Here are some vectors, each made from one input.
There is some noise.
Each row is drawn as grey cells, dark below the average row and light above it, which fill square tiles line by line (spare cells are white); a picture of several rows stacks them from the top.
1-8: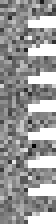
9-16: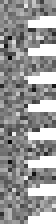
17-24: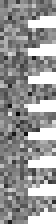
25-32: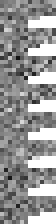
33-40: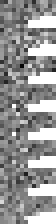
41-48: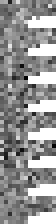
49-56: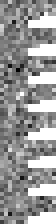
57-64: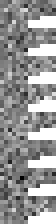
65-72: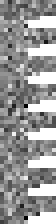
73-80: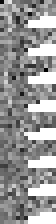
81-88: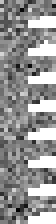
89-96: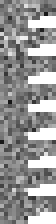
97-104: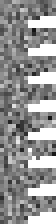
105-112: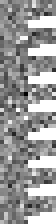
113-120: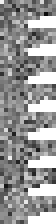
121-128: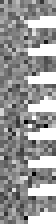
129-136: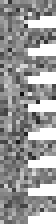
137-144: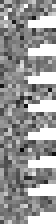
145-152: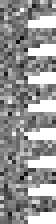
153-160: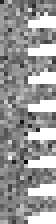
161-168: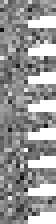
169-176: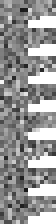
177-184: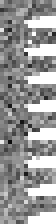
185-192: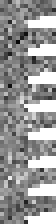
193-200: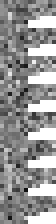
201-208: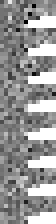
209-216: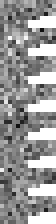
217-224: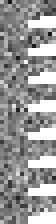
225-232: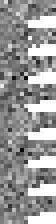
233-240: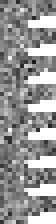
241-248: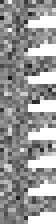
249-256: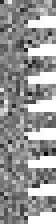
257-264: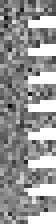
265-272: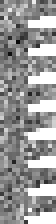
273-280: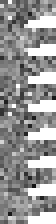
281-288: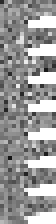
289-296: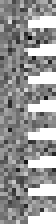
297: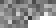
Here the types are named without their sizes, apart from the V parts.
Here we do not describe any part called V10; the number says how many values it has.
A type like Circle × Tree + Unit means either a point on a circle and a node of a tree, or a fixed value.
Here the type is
Circle × (Circle + Unit) × (Line + V10).
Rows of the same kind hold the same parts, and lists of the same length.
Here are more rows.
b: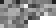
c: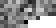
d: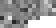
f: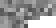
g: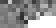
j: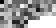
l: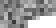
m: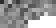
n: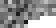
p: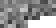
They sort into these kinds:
b, d, j, m
c, g, n
f, l
p

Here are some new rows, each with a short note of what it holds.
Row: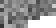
a point on each of two circles and a value of V10
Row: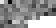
a point on each of two circles and a value of V10
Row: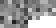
a point on a circle and a point on a line
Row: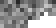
a point on a circle and a point on a line
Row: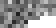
a point on each of two circles and a point on a line
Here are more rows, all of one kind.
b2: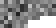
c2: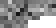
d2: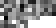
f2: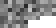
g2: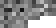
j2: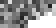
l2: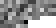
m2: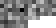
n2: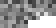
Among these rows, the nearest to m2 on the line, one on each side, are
f2 and j2.
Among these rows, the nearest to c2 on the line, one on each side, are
b2 and l2.
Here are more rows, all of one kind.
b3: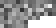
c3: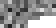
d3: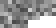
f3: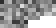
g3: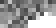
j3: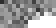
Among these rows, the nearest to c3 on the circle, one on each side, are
d3 and f3.
